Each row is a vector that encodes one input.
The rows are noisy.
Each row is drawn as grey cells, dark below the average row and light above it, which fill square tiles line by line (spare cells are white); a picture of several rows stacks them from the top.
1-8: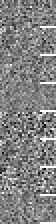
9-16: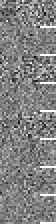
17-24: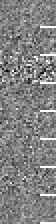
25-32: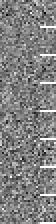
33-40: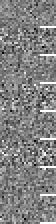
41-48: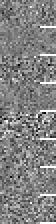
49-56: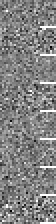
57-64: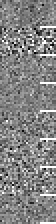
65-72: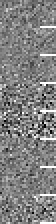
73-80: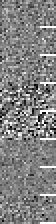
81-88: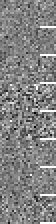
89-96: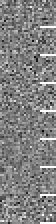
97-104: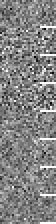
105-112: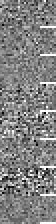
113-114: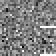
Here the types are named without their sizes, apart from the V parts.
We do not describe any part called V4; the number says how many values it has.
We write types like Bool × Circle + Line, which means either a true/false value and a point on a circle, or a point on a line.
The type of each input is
Line × (Line + V4).
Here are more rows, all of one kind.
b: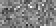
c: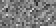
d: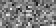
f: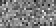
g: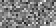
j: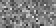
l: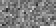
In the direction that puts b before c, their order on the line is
b, l, c, f, g, d, j.
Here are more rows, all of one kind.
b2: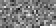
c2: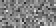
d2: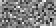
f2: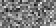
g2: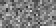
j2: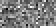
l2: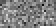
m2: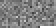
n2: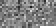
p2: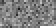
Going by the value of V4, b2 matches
f2, g2, n2 and p2.
